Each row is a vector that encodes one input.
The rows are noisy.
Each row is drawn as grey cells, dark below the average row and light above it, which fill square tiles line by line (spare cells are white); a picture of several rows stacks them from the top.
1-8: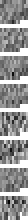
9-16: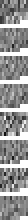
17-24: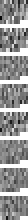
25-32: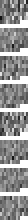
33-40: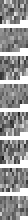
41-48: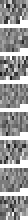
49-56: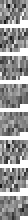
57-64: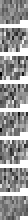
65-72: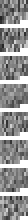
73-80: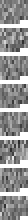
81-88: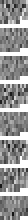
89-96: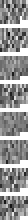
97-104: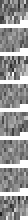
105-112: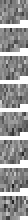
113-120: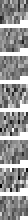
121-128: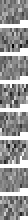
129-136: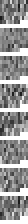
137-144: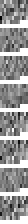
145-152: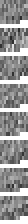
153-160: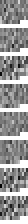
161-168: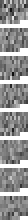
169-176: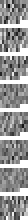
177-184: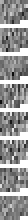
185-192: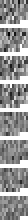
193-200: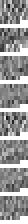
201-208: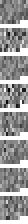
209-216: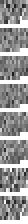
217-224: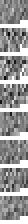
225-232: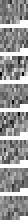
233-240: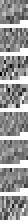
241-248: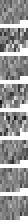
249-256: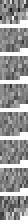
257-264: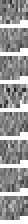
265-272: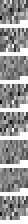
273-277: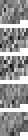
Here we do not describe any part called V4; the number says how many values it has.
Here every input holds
either one of 8 labels and a true/false value, or a value of V4.
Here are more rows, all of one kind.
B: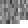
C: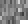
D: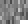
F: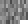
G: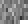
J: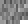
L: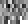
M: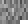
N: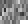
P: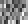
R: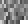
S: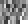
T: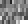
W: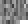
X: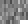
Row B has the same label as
C, D, F and X.
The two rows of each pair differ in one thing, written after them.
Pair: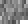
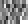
the true/false value
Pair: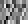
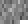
the true/false value
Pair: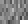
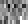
the true/false value
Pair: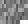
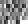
the true/false value
